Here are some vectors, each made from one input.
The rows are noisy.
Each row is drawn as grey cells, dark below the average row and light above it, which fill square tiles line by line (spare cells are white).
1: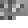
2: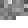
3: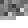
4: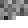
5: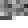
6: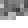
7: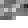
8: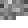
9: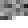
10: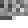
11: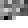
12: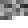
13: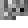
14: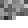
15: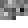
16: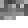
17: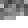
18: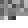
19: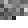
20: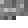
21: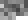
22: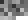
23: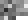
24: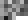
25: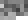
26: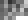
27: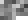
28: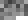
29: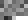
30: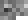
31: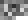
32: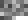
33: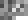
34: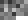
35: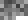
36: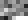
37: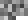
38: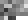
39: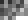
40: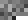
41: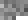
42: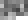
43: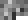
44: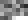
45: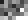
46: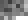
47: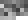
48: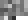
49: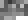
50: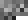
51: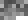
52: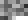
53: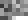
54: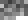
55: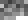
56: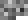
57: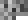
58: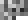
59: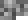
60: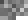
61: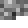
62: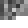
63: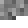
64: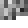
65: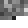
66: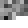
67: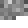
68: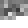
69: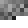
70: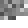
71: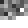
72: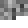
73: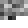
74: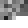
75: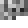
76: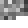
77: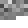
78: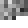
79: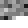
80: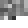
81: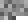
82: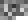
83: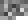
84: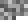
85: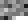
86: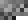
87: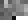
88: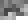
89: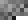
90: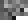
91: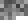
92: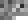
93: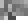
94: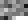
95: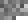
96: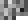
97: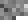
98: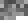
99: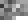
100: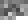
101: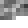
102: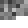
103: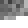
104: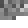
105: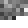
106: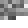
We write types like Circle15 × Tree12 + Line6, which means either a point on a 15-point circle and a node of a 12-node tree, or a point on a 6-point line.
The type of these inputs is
Tree11 × Tree11 × (Tree11 + Unit).
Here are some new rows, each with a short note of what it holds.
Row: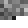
a node of each of three 11-node trees
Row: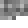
a node of each of two 11-node trees
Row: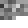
a node of each of three 11-node trees
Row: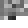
a node of each of three 11-node trees
